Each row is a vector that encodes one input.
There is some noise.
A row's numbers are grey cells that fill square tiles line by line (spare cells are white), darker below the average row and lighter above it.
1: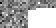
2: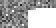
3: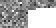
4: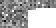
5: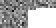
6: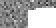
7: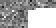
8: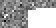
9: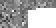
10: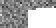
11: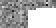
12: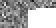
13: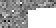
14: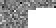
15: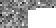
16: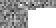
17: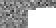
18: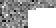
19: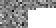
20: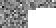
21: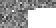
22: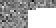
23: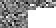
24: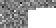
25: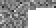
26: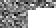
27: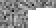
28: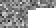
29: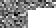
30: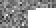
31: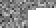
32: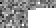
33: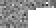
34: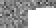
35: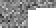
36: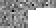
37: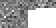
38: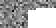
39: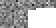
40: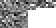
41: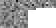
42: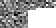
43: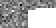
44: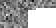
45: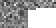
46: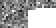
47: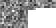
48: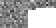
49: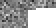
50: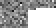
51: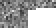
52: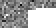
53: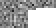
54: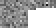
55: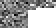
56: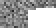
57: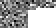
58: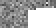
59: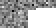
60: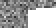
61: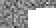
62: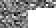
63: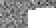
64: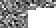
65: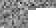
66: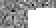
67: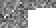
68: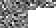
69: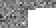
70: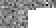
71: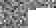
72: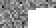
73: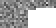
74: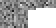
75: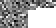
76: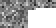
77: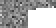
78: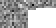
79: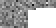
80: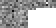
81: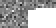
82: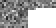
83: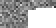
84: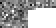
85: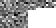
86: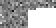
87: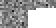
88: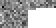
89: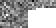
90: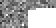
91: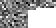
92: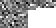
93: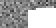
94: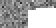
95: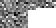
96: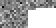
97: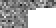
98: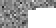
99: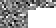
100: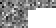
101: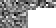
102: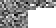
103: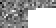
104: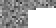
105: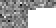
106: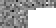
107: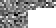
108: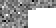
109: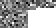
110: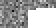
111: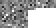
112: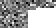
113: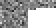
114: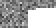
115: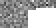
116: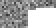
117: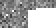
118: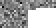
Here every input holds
a point on a 4-point line, together with a list of up to two points on a 7-point line.
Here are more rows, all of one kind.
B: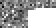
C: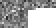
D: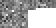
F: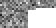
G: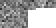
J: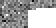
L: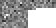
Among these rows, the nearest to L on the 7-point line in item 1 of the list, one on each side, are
D and G.
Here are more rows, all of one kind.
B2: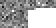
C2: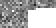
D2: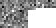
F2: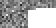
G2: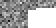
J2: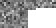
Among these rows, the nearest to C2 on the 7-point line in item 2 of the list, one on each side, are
G2 and J2.
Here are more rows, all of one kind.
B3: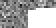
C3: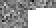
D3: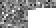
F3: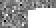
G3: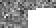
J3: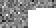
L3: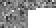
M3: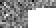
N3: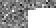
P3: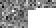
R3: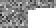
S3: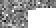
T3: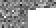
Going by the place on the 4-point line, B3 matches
C3, J3 and M3.
